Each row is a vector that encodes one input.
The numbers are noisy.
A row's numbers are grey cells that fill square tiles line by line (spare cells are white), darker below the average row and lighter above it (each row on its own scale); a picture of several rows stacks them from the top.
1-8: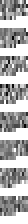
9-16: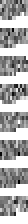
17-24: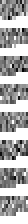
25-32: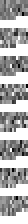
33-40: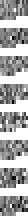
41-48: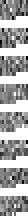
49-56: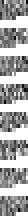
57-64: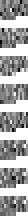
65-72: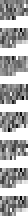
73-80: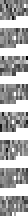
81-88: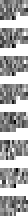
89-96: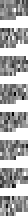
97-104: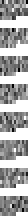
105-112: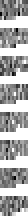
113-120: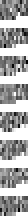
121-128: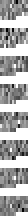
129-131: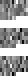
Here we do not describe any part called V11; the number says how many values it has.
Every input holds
one of 7 labels, together with either a node of a 9-node tree, or a value of V11.
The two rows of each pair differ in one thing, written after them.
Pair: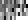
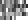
the value of V11
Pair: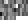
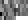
the value of V11
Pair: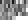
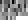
the value of V11
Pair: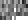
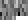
the label
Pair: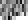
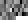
the label
